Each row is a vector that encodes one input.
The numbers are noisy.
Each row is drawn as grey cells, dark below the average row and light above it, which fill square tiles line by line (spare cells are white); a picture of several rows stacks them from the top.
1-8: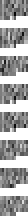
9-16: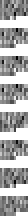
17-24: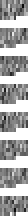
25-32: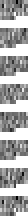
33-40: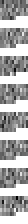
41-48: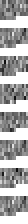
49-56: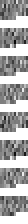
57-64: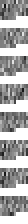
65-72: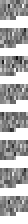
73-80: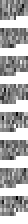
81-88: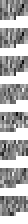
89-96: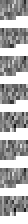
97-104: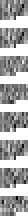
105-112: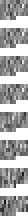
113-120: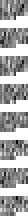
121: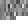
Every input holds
a point on an 8-point circle.
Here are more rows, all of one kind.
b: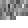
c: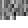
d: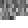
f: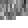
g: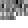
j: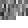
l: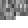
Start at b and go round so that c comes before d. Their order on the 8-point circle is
b, j, l, c, f, d, g.
